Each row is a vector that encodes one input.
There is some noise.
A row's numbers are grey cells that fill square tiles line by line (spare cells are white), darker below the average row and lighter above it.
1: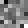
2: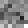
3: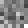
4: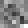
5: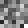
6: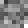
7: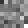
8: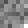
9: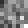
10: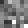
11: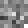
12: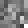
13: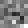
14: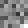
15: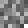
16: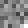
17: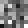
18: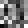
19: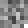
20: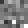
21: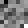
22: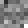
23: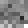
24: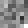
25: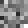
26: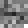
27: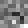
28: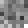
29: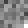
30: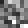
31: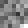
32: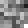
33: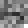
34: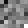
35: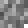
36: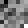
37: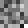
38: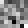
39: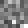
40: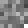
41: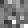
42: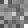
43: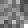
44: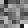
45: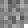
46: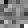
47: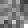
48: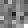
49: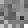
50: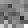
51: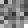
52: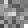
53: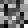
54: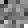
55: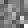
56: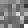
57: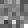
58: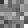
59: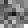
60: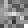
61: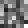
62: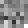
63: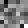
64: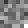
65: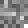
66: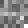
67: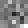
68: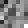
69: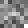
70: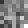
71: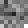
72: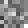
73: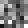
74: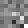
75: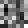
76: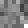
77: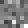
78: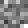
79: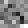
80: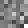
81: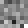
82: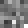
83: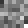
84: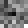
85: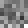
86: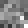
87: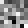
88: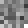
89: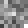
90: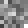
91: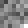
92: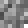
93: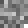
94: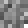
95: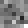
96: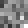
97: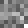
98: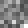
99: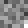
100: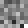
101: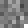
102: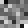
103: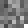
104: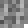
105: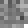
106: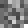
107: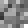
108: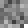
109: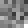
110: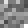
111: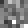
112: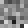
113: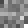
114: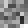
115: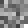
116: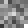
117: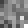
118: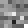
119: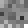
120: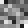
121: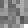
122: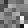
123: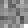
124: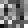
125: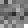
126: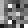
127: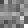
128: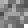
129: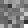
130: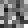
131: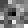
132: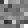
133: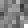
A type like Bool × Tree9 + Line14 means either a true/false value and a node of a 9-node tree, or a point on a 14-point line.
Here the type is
Bool × Bool × Bool × Bool + Unit.
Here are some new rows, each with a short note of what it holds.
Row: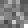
four true/false values
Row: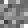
four true/false values
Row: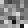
four true/false values
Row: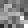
four true/false values
